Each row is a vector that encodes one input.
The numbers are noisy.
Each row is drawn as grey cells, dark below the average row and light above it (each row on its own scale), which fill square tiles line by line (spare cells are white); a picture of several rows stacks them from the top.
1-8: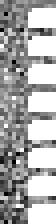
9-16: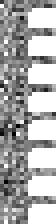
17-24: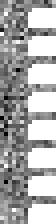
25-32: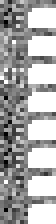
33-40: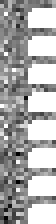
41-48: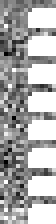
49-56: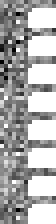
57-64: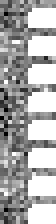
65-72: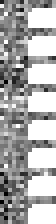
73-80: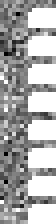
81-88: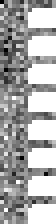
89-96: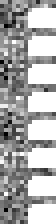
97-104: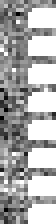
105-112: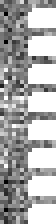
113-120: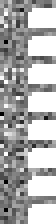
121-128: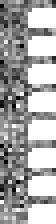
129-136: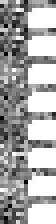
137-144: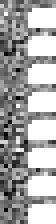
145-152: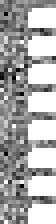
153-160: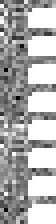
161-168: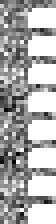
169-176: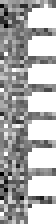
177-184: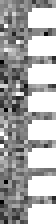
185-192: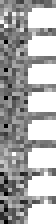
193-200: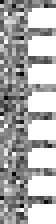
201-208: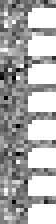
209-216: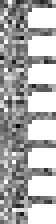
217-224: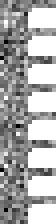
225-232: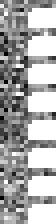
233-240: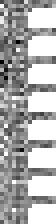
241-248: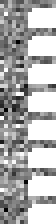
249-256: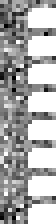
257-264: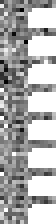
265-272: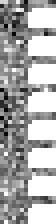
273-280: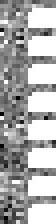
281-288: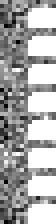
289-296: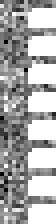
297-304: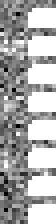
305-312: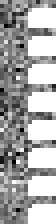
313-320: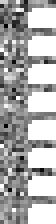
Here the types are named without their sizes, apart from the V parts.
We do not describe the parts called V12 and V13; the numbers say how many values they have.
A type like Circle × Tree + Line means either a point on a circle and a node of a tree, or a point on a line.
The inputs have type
(Bool × Bool × Bool + V12) × Circle + V13.
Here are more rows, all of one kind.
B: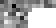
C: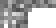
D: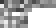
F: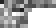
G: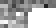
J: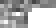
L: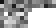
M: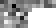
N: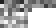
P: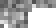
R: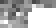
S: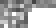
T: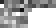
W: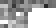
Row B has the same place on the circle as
F, L and M.
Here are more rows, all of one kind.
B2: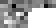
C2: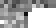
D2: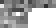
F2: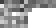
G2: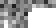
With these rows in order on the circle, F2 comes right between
C2 and D2.
